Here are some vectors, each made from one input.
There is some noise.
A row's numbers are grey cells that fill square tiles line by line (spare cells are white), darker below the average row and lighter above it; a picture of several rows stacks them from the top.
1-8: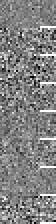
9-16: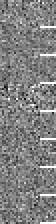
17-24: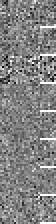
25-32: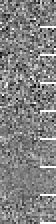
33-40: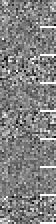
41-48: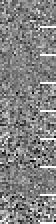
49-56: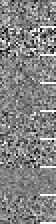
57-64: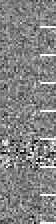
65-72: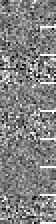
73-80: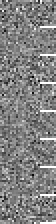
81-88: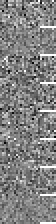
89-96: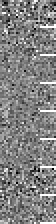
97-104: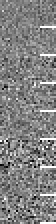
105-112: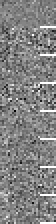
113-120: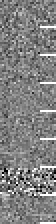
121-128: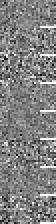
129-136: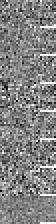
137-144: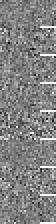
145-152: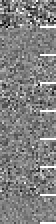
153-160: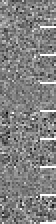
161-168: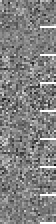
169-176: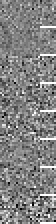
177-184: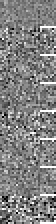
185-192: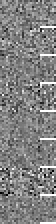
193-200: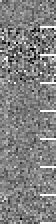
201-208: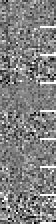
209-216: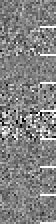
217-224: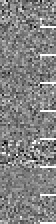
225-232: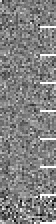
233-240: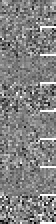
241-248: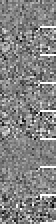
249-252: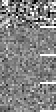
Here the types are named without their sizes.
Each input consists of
a point on each of two lines, together with either a point on a line, or three true/false values.
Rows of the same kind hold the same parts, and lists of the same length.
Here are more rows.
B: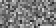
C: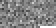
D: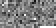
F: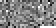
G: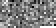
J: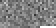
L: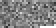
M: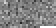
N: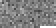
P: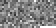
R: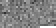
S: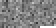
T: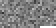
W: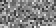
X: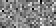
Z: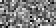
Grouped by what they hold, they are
B, D, F, G, L, R, T, Z
C, J, M, N, P, S, W, X

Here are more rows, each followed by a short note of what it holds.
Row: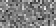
a point on each of two lines and three true/false values
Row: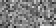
a point on each of three lines
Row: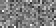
a point on each of three lines
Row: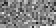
a point on each of three lines
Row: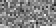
a point on each of three lines
